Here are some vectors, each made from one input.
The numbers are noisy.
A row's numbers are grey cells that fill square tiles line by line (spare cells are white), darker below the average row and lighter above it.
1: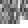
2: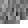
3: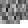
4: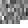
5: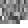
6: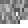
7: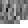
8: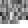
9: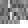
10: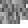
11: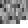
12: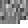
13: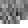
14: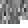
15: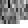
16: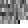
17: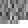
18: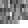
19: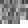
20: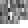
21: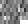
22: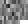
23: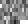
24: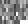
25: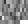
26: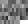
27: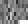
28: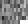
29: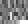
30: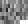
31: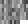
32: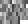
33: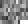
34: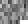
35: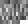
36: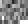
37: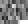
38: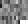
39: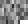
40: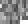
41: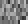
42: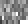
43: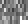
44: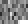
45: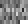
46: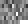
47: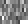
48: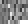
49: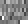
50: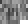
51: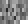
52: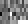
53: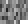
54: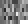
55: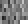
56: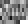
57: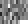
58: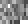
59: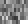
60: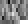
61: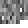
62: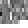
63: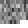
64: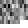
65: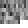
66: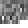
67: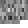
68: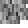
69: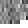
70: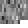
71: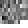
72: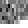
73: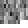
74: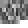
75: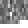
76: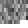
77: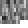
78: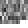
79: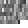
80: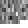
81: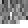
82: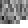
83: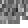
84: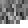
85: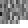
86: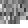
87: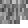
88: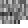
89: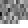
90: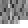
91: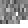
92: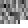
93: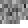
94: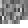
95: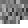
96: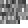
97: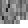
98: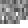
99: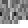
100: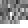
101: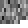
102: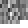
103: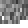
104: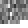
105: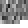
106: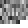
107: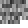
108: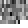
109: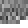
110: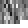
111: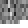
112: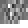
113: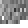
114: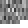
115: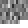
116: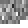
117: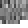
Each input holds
either a point on a 4-point line, or a point on a 6-point line, or three true/false values.
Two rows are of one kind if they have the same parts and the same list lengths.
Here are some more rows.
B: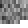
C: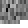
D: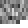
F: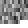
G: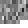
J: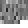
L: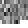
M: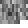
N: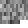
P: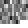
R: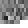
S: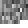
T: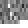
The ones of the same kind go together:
B, C, D, F, G, J, P, R, S
L, M, N
T

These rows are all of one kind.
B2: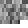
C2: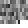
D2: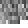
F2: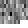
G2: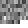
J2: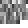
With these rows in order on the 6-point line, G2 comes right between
C2 and D2.
